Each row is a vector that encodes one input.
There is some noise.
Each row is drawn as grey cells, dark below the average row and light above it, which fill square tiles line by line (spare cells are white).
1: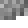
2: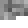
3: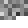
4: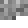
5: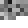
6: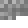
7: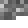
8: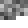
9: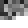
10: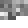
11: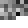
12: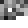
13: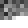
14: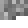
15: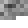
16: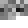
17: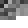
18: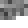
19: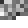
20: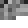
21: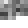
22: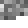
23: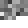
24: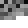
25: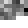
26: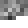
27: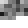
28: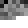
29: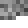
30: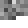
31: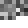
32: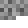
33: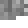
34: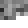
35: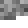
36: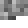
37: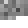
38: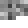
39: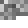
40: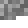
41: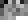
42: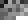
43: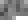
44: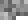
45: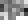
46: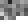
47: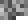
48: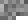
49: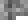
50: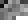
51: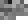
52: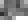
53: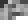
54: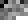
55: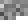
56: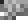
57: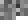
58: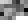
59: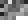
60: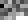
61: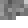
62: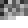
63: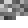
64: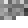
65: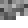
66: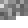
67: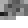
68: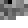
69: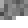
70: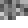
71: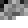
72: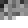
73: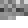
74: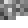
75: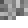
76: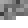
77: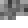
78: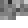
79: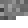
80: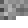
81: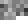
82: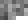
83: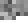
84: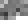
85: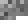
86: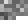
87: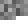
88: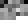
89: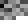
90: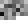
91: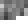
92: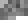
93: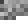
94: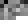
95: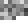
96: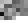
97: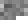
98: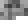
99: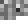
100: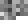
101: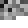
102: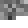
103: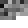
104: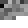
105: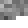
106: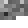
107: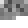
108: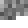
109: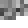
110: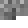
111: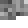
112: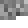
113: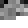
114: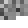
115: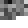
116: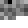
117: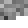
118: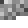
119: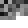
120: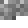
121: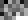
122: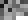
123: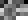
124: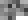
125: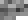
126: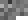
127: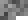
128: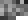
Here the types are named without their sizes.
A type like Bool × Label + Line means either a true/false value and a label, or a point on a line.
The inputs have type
(Bool × Bool × Bool × Bool + Line) × Line.
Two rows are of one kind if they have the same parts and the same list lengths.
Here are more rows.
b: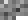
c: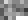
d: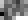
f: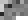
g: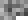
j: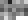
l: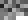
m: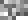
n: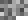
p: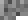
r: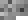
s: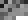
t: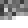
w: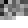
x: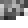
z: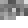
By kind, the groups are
b, c, d, f, g, j, m, n, p, r, x, z
l, s, t, w

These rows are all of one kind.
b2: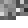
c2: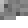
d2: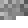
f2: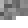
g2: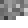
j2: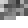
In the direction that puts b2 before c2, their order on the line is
f2, b2, d2, g2, j2, c2.
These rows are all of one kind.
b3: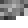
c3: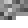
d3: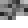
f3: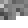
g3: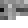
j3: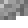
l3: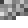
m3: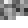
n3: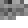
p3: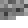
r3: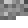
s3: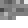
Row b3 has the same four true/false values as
g3, m3 and r3.
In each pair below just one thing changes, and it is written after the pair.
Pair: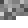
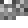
the place on the line
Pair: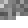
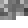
one of the four true/false values
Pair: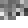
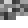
one of the four true/false values
